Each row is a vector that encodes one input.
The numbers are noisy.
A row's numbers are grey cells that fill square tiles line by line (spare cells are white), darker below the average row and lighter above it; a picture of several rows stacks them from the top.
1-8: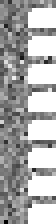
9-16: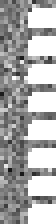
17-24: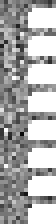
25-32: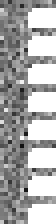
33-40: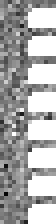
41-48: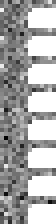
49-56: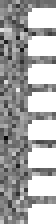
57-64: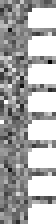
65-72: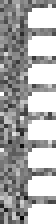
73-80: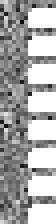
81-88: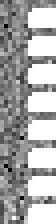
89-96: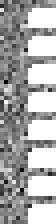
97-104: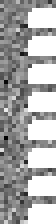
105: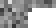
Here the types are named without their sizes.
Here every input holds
either a point on a line, or four true/false values.
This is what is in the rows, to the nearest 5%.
About 15% of them hold a point on a line. The rest hold four true/false values.
